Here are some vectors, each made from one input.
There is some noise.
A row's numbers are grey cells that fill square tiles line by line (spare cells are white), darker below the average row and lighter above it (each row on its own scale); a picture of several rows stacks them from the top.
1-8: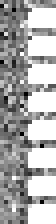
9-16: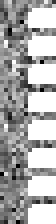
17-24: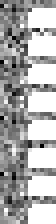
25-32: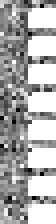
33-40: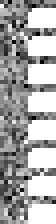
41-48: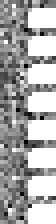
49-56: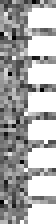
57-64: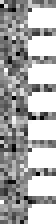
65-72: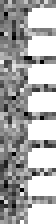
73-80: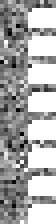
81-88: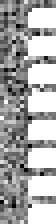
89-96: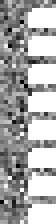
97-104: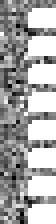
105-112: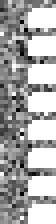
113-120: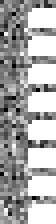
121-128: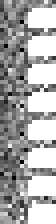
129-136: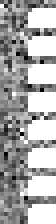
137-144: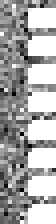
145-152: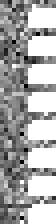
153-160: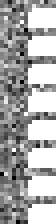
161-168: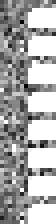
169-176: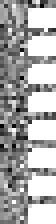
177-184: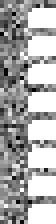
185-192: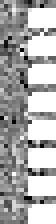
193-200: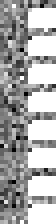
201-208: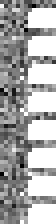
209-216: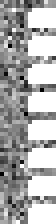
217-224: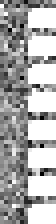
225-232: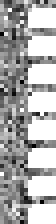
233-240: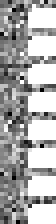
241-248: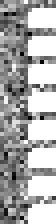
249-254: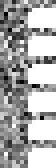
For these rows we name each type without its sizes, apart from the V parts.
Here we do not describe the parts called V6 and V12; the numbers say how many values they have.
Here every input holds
a true/false value and a value of V6, together with either a point on a line, or a value of V12.
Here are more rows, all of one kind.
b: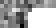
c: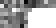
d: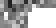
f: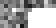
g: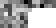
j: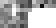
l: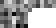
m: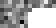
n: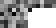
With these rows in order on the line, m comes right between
g and l.
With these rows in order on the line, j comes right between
b and l.
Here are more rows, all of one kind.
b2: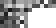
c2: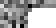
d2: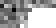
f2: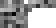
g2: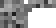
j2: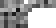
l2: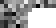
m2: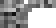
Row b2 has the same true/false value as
d2 and l2.
